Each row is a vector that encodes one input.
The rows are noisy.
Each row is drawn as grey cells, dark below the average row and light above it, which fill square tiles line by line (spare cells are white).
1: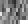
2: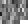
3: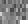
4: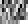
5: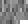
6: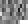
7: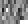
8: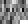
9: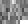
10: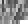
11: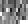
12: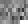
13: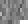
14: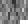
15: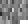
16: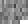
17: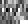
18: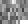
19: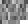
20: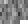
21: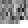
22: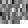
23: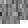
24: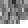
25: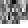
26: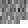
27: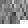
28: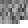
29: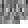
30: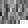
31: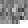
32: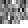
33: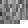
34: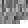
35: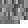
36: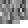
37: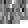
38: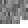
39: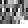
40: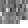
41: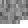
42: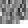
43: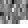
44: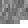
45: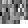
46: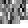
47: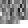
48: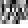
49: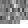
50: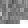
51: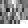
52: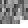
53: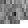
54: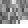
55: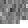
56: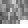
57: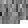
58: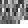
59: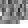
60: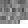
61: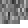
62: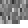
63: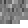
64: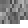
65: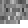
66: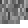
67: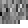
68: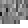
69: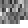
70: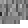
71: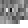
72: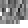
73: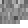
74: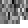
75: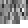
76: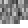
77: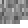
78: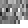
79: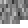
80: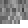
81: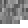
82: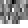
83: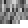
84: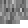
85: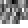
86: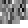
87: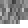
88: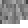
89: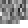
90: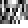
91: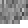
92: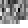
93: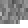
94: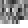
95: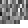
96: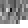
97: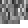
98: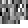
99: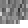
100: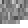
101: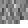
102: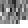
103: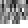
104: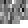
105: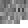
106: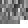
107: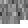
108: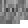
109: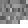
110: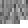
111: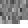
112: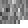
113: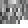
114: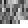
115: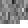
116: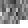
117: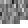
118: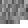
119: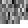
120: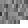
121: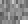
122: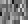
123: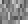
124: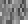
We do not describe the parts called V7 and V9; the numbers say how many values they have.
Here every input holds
a value of V7 and a value of V9, together with either a point on a 5-point line, or three true/false values.
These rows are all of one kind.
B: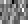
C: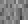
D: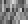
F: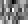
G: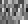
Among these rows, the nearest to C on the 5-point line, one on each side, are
F and G.
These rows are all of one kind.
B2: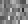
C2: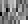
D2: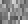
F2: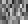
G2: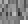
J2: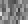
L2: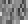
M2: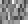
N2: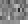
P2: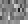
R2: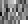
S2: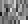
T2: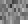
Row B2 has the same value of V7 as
F2, N2, P2 and T2.
